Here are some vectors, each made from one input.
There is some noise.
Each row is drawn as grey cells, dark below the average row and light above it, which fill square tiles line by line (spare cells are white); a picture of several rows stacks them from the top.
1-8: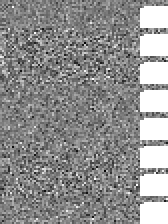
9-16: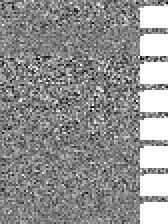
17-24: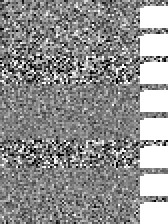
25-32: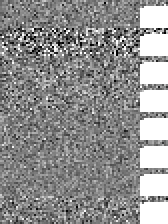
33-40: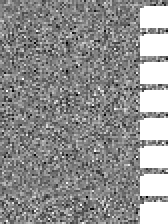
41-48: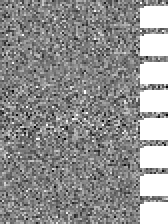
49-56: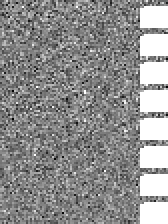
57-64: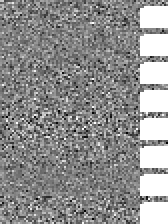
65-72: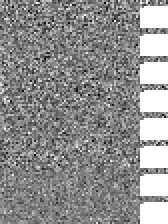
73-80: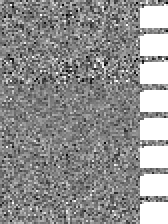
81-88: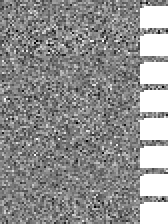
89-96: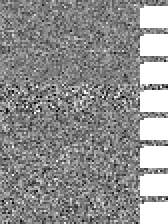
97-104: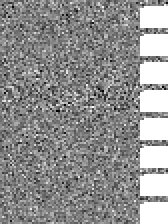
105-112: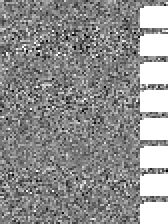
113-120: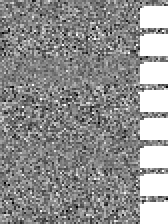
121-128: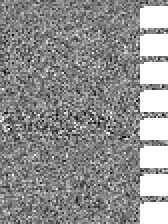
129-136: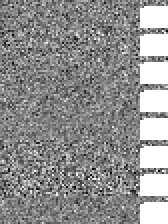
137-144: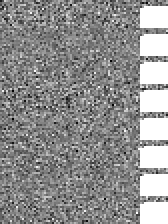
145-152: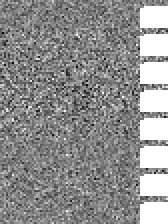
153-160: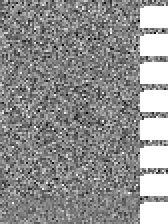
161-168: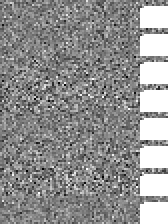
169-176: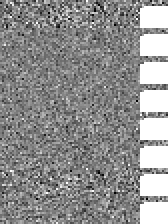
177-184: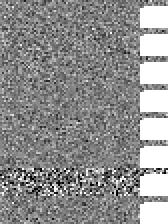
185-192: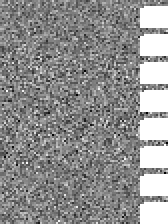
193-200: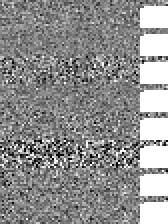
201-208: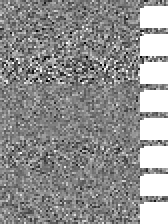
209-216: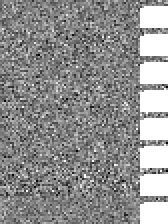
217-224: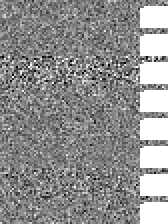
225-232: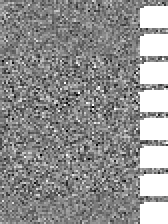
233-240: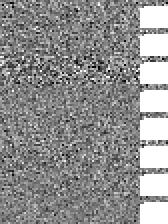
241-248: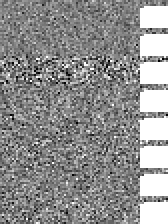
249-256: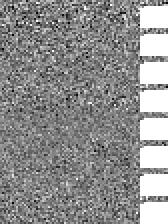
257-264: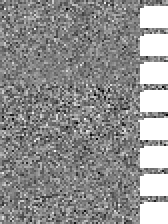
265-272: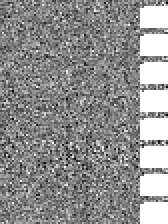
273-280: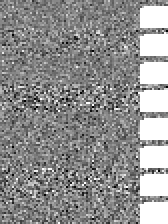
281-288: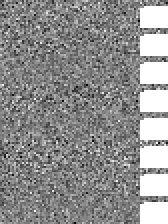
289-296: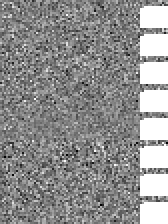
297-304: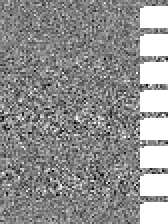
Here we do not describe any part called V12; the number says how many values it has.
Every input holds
a list of up to two items, each one of 4 labels, a true/false value and a value of V12.
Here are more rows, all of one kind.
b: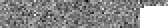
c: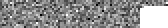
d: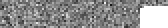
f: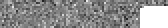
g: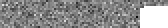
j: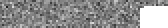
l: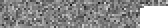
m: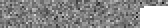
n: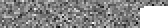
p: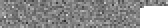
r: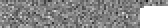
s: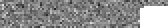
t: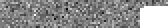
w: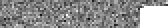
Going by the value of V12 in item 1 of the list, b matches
c, m and r.
